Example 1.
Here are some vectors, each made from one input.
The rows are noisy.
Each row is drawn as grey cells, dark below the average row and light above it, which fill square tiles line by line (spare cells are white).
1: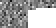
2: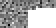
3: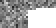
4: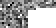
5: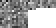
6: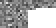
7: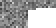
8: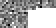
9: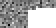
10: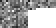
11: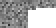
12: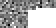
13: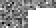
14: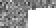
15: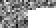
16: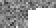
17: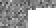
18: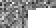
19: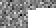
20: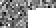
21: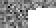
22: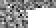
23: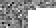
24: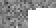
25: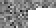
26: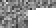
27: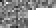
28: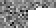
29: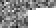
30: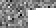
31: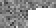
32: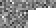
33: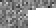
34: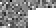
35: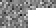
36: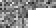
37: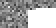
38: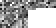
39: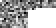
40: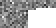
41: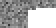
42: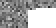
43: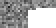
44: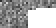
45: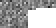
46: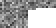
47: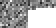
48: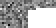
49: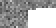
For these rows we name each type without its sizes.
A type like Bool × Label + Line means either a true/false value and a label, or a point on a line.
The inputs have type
Circle + Line.
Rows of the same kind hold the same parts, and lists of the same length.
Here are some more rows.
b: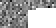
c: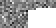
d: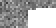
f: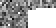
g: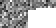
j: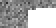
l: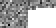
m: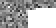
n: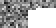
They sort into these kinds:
b, f, m
c, d, g, j, l, n

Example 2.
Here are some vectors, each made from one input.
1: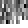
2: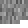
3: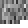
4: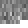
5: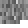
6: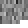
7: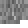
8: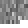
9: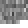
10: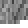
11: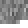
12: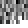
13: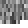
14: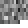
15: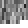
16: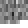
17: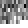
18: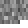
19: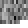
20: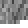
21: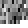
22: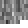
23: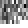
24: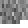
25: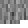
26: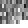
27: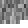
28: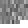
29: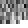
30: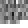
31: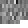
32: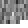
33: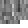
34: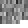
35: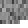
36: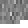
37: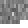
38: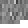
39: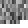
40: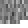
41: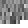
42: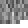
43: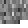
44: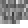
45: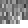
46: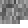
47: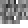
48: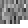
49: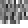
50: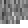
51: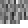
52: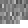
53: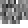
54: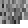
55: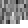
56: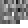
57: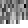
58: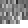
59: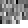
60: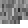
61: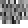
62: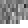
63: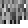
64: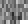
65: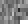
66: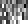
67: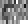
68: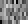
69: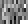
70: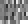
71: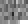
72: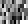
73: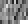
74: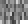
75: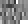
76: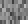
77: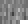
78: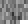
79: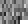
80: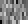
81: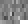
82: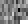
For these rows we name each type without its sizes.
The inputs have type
Bool × Bool × Bool + Circle.
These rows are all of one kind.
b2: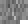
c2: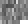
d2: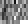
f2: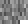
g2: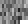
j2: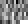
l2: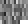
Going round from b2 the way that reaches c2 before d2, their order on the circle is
b2, j2, c2, g2, d2, l2, f2.
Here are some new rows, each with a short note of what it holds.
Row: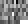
a point on a circle
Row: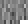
three true/false values
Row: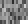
three true/false values
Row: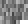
three true/false values
